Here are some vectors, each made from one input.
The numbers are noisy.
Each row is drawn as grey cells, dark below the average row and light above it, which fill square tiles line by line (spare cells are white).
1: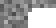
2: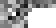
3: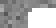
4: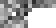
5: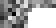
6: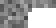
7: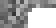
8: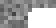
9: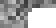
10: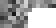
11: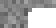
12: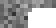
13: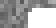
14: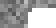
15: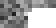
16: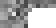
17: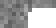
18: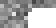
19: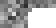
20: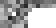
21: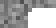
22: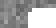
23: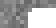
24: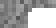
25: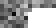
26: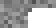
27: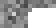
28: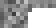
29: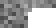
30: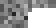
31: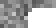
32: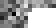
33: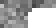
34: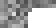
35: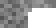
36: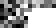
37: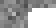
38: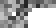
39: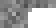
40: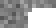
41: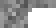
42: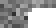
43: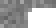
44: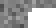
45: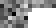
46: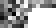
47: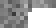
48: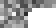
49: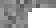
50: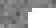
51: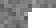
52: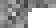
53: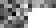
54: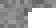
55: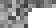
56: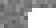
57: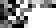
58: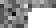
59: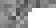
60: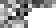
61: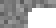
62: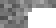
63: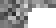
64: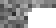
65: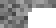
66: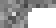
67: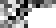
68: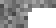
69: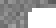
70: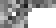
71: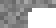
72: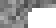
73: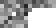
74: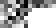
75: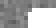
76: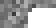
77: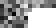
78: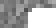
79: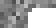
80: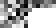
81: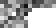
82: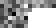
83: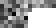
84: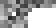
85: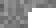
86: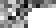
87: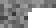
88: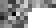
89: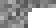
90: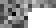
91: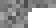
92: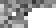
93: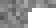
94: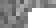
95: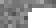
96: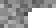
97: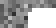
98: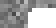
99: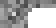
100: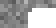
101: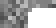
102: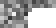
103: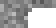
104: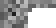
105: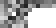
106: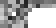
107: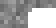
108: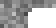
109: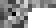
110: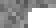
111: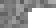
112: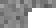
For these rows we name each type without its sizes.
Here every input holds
a node of a tree and a true/false value.
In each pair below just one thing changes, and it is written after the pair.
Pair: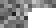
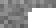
the node of the tree
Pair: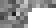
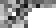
the true/false value
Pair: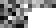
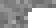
the true/false value
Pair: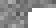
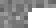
the node of the tree
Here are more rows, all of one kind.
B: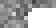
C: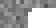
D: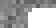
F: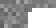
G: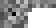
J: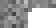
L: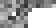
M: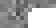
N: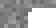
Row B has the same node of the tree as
M and N.
